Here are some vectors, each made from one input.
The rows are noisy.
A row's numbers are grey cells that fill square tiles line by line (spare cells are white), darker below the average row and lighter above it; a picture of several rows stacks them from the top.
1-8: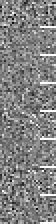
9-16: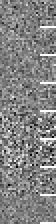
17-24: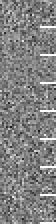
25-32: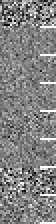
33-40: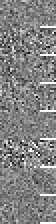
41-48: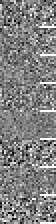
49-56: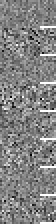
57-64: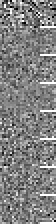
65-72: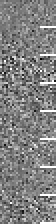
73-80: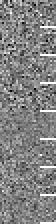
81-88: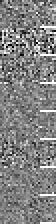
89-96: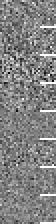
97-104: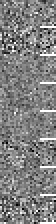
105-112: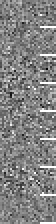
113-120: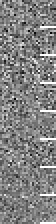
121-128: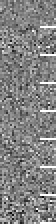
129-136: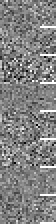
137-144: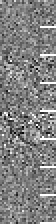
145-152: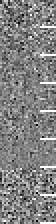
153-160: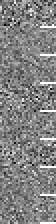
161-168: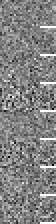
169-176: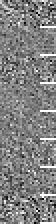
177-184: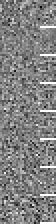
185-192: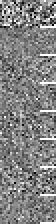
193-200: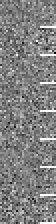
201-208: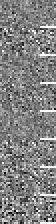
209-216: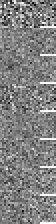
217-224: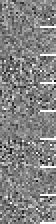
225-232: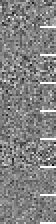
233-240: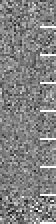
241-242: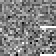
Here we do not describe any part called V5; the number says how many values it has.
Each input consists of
a point on a 15-point line and a true/false value, together with a list of up to two values of V5.
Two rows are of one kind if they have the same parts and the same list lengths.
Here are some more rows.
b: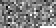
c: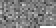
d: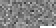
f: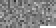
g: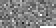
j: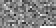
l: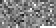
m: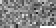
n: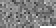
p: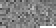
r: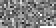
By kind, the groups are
b, c, d, n
f, l, m, p
g, j, r

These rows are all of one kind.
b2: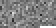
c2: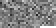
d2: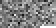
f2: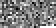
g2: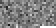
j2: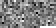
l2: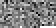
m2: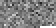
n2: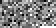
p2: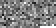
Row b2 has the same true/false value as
f2, g2, l2 and m2.
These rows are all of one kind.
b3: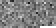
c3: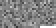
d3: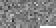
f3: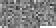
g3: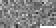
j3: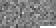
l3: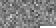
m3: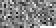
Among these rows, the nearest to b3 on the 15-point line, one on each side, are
c3 and f3.
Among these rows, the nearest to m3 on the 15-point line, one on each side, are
g3 and j3.
